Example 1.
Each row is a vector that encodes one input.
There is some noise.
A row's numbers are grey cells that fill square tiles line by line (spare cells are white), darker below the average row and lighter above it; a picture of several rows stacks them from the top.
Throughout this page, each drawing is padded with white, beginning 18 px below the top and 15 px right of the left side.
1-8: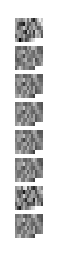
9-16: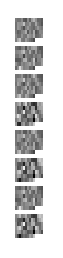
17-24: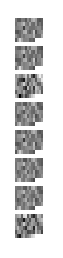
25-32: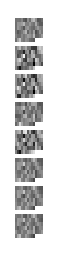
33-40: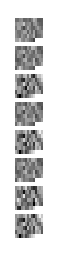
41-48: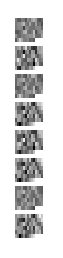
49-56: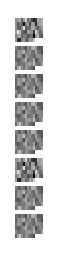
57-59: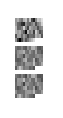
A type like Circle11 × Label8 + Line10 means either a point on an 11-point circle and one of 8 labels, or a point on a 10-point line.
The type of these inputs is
Line5 + Line8.
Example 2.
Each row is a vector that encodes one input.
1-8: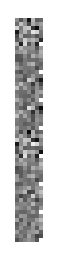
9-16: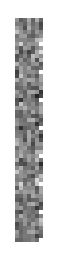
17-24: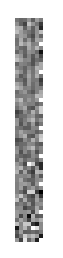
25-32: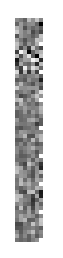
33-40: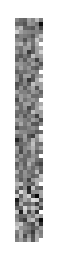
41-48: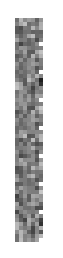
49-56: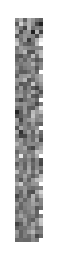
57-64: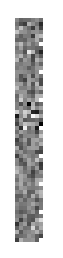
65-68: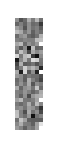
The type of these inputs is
List2(Line5).
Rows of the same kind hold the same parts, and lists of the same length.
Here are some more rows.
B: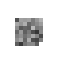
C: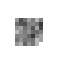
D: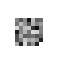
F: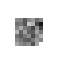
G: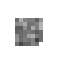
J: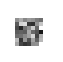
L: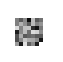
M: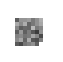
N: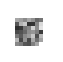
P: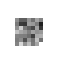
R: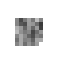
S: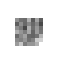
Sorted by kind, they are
B, G, J, M, N
C, F, P, R, S
D, L

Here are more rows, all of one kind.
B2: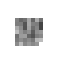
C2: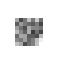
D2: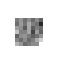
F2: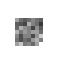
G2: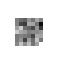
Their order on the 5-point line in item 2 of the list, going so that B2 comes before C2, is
D2, B2, C2, F2, G2.
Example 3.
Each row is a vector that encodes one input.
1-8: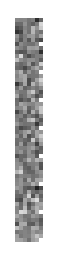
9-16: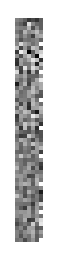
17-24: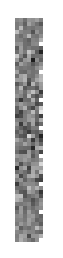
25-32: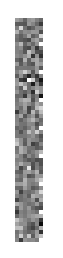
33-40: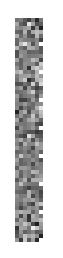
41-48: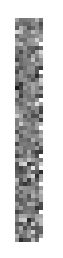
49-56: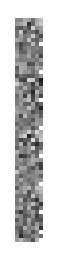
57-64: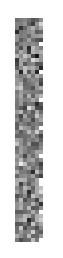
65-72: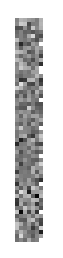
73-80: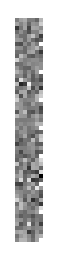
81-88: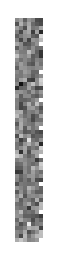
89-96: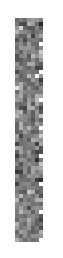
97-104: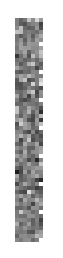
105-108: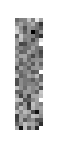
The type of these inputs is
List2(Line5 × Line5).
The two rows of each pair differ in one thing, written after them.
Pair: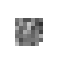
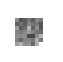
the place on one of the two 5-point lines in item 1 of the list
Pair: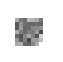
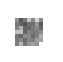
the place on one of the two 5-point lines in item 1 of the list
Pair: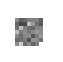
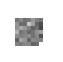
the place on one of the two 5-point lines in item 2 of the list
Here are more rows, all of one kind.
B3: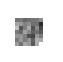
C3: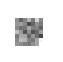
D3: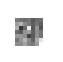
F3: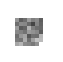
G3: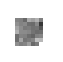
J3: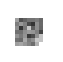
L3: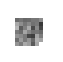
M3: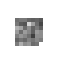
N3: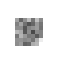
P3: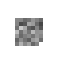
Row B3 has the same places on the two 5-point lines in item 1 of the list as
D3, J3 and L3.
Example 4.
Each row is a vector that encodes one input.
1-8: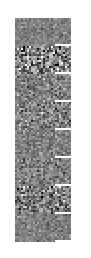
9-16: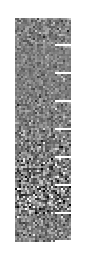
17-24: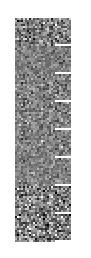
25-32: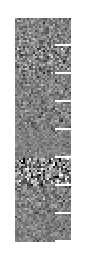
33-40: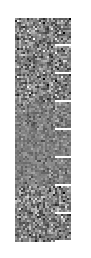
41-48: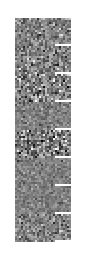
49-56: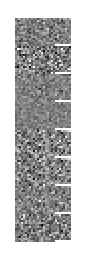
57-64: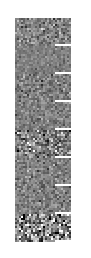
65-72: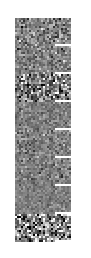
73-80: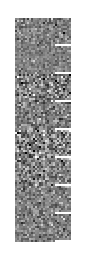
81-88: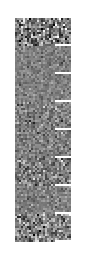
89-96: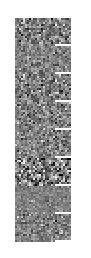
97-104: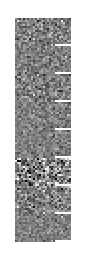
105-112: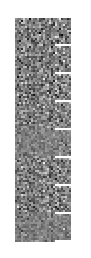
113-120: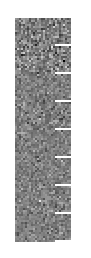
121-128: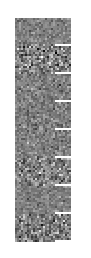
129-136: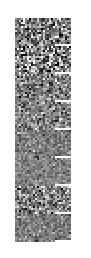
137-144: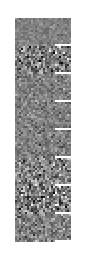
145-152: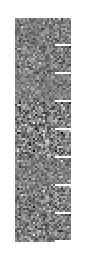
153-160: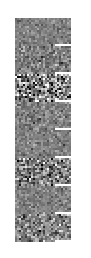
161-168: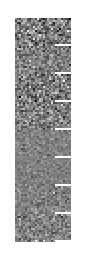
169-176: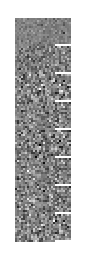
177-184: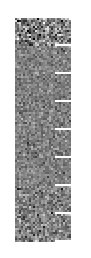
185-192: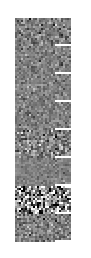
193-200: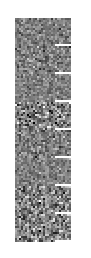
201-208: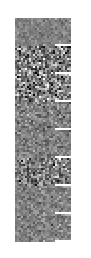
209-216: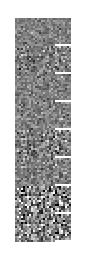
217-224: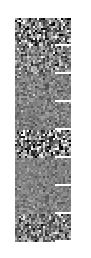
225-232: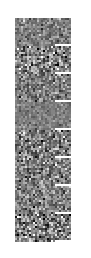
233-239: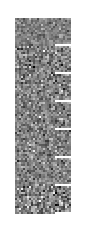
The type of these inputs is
(Bool × Bool × Bool + Unit) × Line3 × Line6.
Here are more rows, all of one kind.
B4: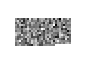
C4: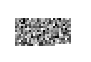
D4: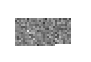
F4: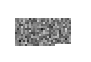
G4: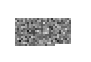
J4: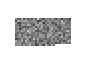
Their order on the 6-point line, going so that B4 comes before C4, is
B4, D4, F4, C4, J4, G4.
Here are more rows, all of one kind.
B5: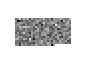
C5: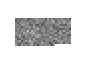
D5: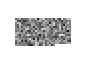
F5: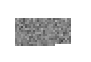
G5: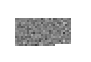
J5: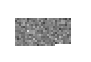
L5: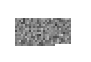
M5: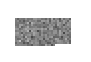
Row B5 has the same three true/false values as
L5 and M5.
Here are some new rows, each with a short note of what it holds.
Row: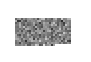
a point on a 3-point line and a point on a 6-point line
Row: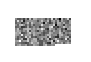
a point on a 3-point line and a point on a 6-point line
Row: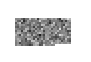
a point on a 3-point line and a point on a 6-point line
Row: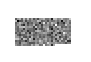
a point on a 3-point line and a point on a 6-point line
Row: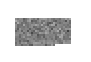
a point on a 3-point line, a point on a 6-point line and three true/false values
